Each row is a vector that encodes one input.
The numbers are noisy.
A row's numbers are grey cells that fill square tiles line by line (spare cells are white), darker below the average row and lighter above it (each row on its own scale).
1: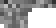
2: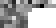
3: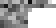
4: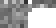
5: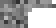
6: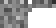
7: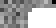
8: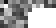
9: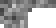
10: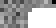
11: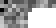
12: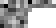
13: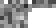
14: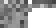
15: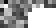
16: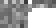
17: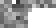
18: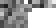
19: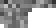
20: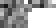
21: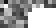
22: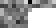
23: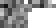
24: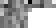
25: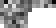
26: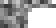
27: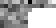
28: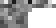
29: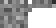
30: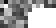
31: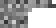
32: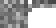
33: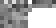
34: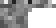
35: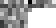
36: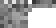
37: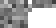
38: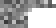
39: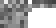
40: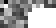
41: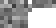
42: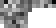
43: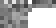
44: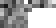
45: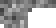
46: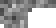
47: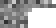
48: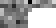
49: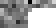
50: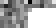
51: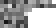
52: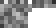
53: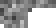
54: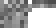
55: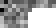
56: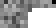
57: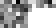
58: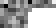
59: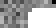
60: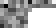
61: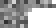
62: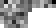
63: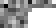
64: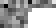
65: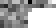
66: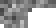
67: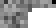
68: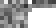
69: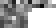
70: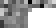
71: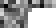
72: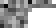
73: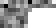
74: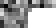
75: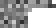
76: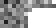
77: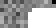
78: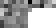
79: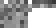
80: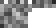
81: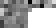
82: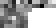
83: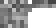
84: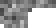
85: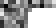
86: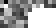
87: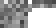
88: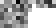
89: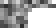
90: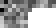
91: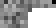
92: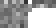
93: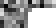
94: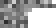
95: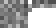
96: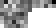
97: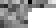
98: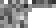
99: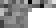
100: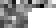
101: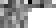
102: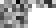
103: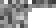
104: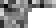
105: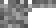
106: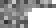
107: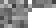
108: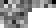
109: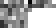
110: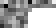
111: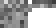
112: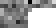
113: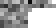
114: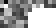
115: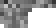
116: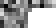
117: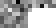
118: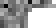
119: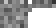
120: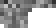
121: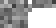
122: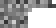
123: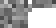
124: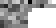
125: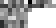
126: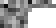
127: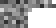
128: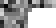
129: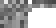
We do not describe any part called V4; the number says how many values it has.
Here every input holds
either a point on a 6-point circle, or a fixed value, or one of 12 labels and a value of V4.
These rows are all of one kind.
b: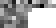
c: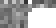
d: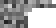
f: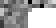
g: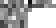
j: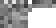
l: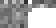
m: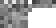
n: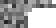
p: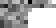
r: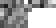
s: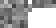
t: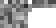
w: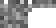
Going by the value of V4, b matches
f, g, p and r.
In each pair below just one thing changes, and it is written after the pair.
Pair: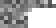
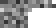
the label
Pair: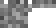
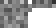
the label
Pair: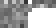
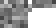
the label
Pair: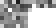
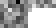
the label
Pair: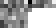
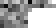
the label
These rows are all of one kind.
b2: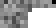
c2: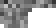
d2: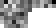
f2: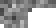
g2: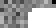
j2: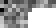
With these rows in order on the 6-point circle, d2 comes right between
b2 and c2.
